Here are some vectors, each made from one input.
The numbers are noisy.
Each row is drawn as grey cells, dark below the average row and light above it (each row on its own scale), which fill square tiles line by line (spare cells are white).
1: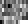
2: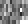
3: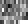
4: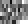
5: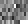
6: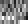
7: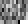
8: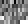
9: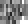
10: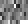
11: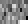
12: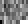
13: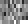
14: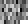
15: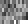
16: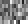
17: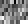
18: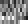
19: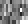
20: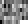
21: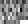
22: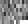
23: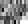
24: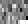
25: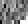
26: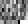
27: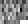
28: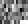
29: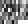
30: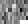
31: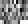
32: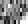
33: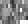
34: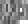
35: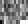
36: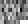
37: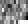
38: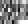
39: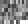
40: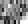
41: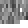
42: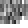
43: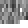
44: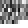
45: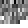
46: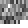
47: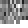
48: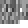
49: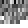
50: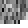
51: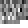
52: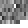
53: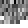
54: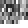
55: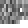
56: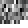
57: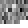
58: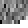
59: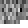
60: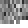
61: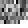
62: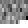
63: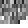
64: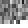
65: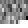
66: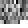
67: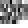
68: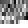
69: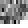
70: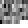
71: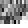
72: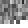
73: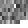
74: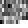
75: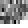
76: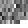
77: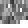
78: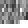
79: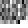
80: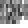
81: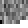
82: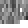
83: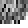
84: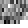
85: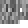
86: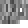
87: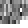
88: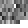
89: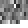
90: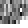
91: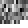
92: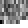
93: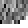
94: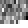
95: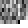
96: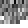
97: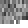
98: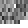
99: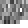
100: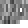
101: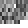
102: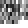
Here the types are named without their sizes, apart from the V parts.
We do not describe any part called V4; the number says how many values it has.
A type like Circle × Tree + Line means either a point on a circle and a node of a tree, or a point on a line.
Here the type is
Bool × V4 + Line.
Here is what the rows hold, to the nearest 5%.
About 35% of them hold a point on a line. The rest hold a true/false value and a value of V4.
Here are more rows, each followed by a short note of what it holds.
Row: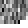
a true/false value and a value of V4
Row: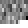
a true/false value and a value of V4
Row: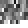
a true/false value and a value of V4
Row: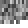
a true/false value and a value of V4
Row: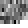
a point on a line
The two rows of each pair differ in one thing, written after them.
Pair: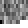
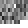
the value of V4
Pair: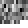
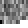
the true/false value
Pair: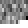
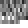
the value of V4
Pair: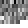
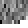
the value of V4
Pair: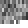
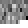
the value of V4
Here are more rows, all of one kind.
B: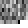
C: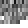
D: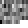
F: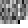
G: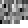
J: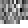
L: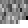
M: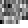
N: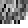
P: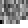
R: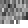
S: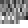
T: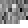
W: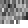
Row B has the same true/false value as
C, F, N and P.
